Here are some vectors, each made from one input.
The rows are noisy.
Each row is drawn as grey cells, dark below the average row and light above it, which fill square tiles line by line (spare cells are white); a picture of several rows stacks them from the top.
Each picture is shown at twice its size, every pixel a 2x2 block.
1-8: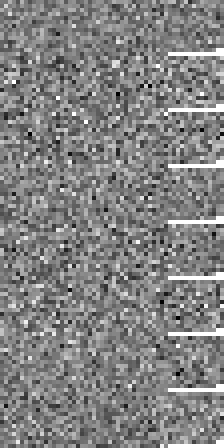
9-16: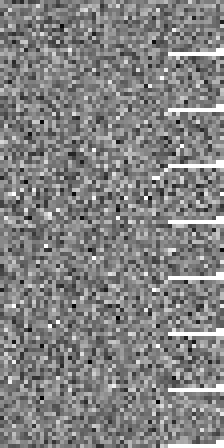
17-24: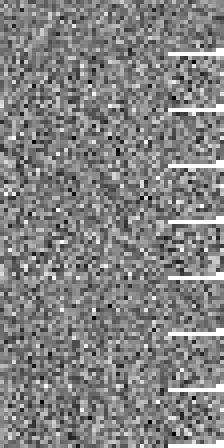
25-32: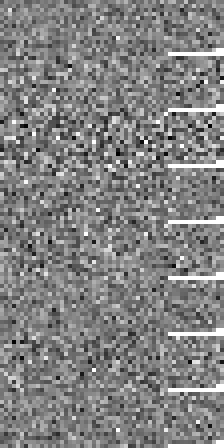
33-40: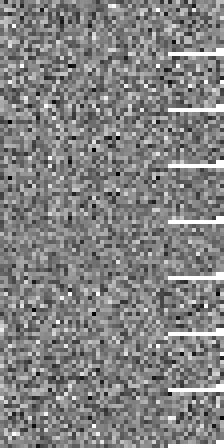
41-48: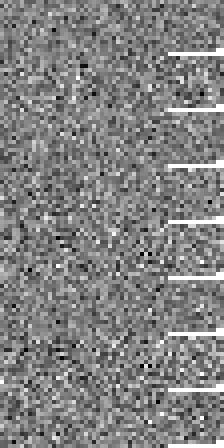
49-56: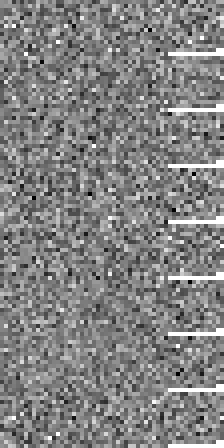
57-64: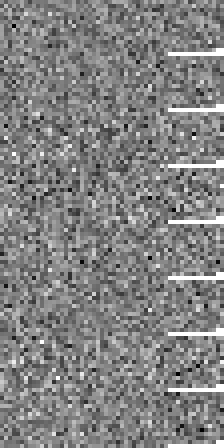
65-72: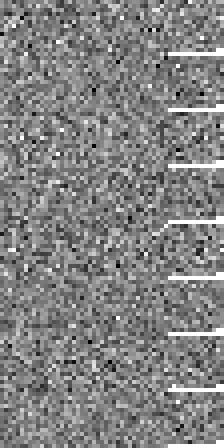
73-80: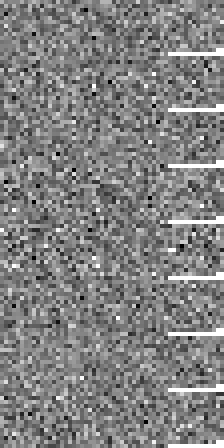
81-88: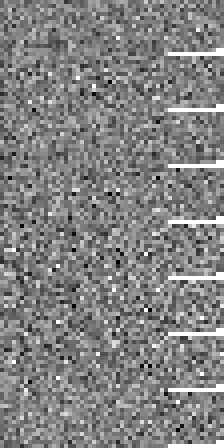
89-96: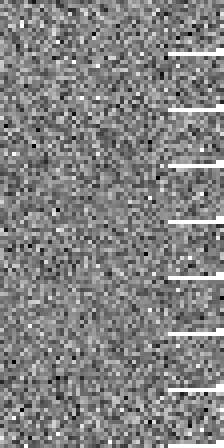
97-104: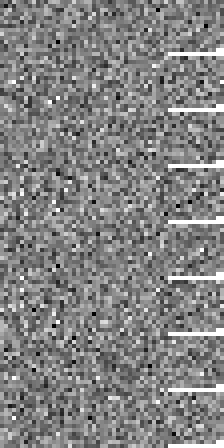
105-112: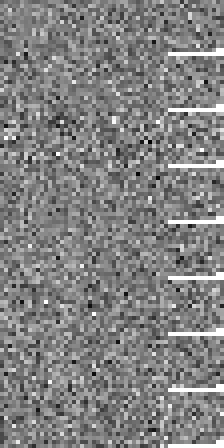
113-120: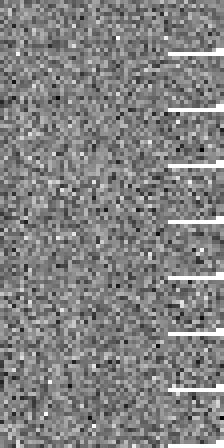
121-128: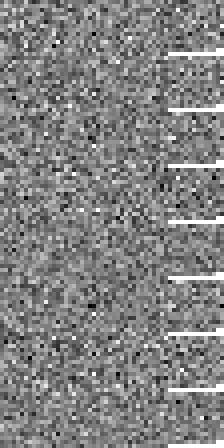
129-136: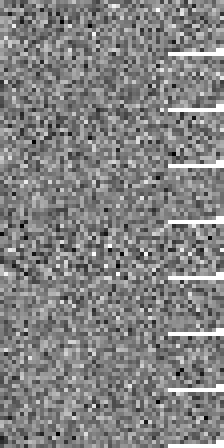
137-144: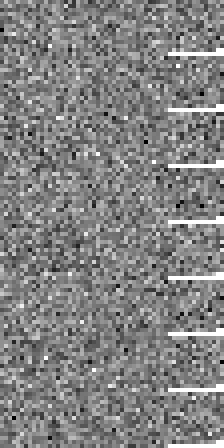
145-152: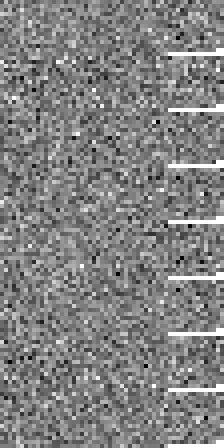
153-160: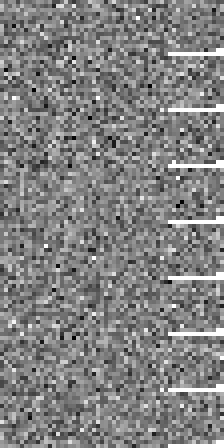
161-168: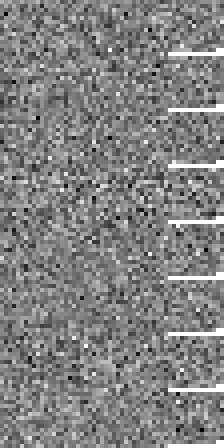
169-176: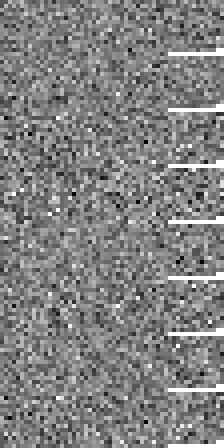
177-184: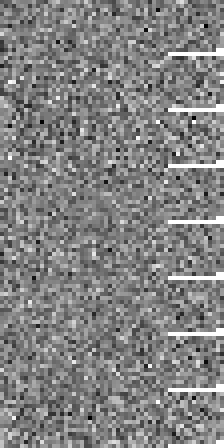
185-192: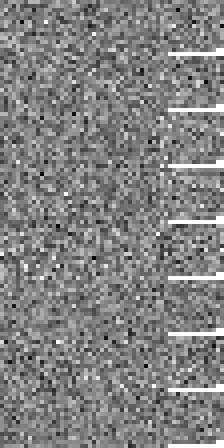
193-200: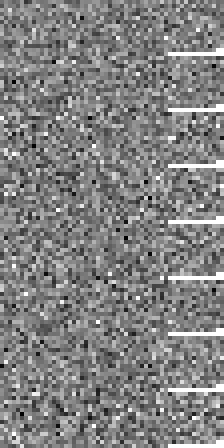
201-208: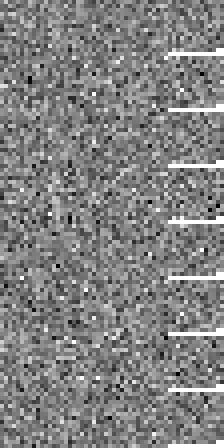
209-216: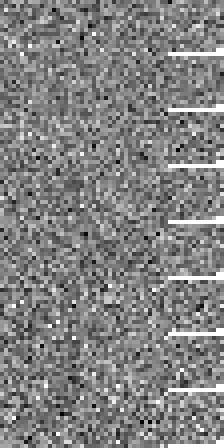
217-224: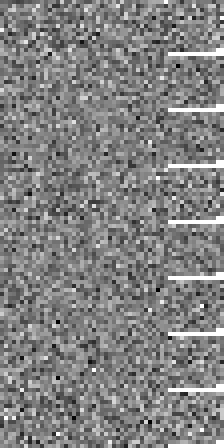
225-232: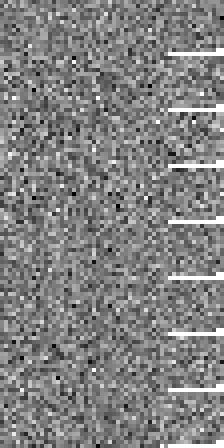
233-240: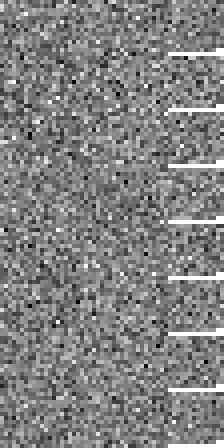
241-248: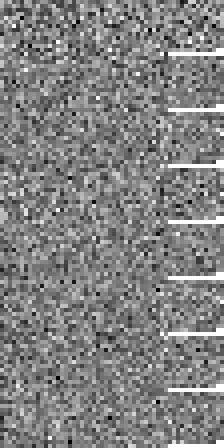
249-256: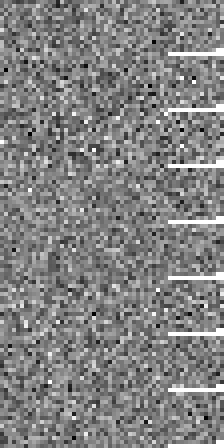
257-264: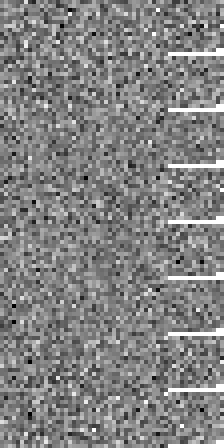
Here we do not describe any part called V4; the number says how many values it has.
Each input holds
a point on a 6-point circle, together with either a point on a 9-point circle and a point on a 10-point line, or a list of up to three values of V4.
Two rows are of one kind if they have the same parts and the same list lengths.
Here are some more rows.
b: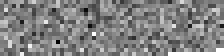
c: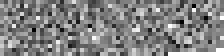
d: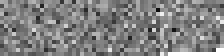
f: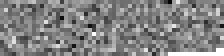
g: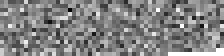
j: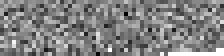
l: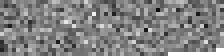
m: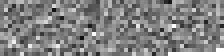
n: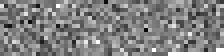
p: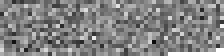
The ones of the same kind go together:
b, l
c, g, p
d, j
f, m
n

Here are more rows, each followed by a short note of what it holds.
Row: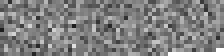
a point on a 6-point circle, together with a list of two items
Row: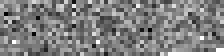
a point on a 6-point circle, together with the empty list
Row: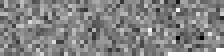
a point on a 6-point circle, together with a list of two items
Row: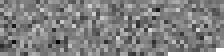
a point on a 6-point circle, together with a list of three items
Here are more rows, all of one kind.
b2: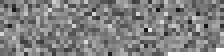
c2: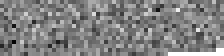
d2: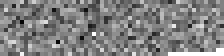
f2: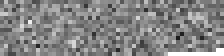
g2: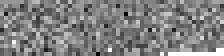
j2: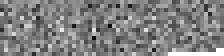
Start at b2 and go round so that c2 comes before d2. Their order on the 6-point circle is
b2, c2, f2, j2, g2, d2.
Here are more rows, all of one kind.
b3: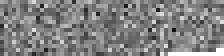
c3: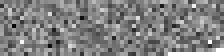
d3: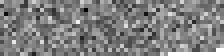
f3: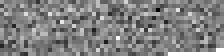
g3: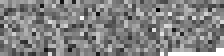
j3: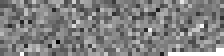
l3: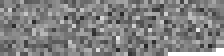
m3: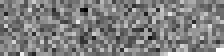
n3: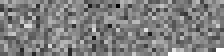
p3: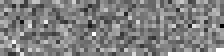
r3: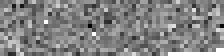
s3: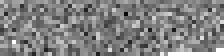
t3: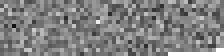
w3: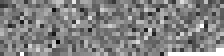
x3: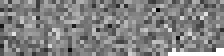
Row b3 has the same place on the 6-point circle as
d3, g3, m3 and s3.
